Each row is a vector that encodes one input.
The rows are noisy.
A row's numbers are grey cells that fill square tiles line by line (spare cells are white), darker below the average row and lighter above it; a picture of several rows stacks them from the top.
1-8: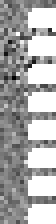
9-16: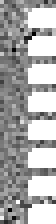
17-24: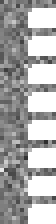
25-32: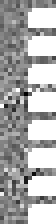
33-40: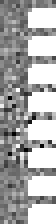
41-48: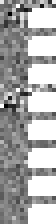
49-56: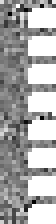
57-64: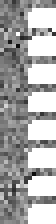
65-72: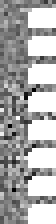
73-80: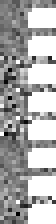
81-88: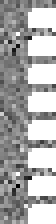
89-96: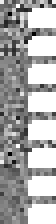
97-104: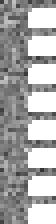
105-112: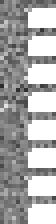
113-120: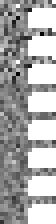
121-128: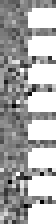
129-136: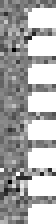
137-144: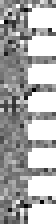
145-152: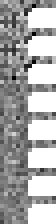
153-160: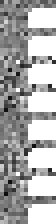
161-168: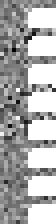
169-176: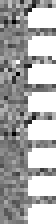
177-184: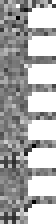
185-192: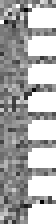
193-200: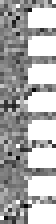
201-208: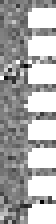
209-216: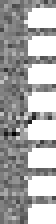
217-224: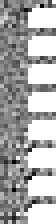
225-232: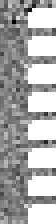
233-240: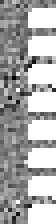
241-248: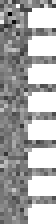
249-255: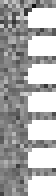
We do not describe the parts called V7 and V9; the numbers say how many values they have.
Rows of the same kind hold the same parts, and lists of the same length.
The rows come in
4 kinds.
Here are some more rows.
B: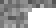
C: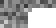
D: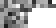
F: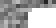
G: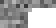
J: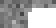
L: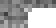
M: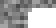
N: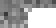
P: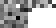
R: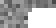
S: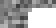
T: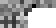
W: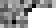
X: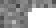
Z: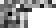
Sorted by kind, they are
B, C, F, G, L, M, N, R, S
D, P, Z
J, X
T, W

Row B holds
a point on a 10-point circle and a value of V9.
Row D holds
a value of V7.
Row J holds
a point on a 10-point circle and a point on a 6-point line.
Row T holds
a point on a 5-point line and a true/false value.
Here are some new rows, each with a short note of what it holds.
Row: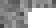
a point on a 10-point circle and a point on a 6-point line
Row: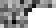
a point on a 5-point line and a true/false value
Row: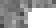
a point on a 10-point circle and a point on a 6-point line
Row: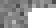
a point on a 10-point circle and a point on a 6-point line
